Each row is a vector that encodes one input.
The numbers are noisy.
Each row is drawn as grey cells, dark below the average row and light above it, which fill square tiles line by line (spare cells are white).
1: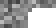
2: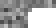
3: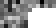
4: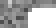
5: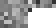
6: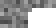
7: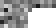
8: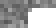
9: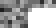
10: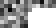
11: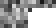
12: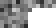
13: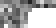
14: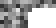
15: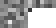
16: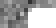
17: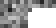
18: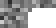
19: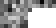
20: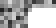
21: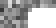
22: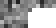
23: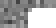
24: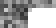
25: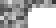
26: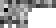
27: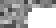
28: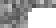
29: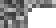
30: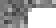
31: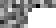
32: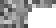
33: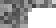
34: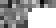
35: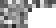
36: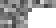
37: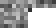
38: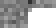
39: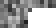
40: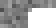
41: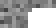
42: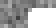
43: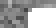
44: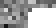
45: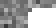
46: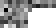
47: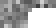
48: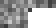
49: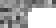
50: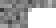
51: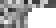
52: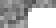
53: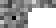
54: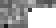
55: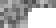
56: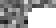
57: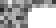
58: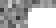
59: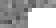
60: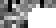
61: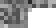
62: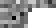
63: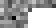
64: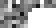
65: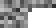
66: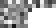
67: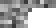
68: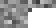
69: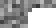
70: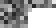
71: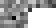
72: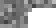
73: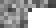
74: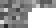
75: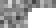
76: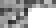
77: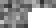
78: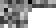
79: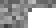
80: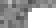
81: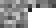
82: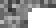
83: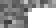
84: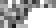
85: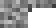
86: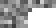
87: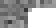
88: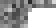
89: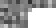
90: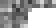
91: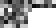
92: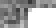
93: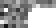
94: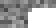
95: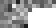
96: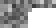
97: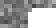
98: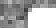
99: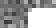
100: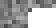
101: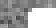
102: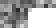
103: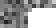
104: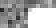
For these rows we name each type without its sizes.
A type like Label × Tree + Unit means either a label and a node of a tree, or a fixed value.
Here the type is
Bool × (Circle + Unit) + Tree.
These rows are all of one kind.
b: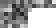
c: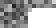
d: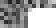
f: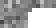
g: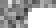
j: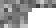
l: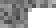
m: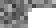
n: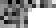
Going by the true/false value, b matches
j and n.
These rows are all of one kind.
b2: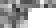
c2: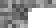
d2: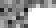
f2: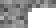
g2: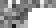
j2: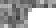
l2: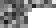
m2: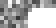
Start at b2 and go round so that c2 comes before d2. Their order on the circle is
b2, m2, f2, l2, c2, g2, j2, d2.
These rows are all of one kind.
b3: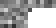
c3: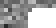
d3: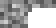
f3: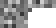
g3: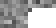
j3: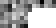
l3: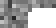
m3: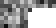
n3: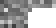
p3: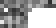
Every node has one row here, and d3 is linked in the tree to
b3, j3 and l3.
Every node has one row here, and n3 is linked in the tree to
b3.
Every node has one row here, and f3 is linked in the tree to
g3.
